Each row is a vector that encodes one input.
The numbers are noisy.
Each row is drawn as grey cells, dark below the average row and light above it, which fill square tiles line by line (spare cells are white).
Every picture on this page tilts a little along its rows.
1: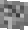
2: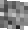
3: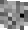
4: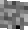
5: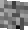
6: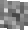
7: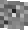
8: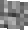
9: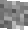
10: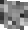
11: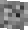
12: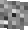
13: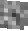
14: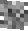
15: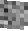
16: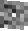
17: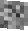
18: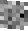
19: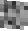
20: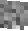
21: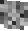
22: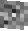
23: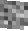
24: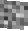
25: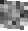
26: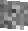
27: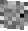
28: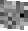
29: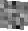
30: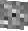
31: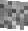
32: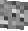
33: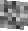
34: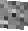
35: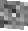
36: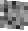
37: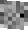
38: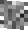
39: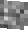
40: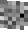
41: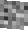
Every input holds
either a point on a 4-point line, or three true/false values.
